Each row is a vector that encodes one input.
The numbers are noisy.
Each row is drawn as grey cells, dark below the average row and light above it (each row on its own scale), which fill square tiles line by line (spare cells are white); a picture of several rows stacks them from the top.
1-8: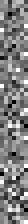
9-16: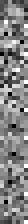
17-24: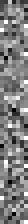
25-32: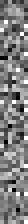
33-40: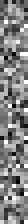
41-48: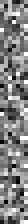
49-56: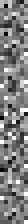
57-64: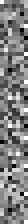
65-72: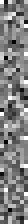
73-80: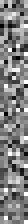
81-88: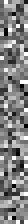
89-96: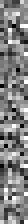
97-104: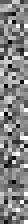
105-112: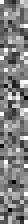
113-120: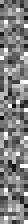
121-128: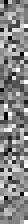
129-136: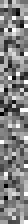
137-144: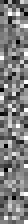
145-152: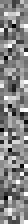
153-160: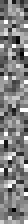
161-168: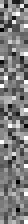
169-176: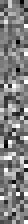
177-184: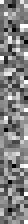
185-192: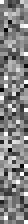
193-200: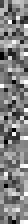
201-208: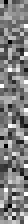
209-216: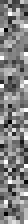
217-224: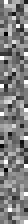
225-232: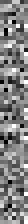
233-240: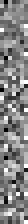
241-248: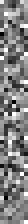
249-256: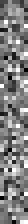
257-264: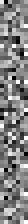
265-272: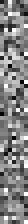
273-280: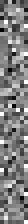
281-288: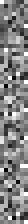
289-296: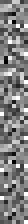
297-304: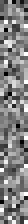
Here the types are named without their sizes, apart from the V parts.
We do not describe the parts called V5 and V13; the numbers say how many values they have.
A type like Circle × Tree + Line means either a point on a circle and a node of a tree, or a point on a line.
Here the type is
Bool × (Tree + Unit) × V5 + V13.
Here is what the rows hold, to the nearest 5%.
About 70% of them hold a true/false value and a value of V5, together with either a fixed value, or a node of a tree. The rest hold a value of V13.
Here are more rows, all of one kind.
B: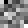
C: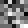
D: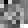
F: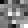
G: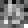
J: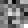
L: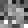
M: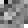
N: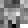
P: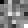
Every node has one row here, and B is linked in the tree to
F and P.
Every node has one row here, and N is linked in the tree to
F and J.
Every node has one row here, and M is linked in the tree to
G and J.
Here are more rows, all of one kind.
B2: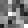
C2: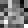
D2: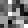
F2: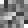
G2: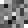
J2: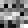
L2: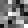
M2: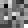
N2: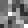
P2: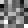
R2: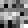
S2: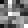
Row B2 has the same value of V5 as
D2, L2, N2 and S2.
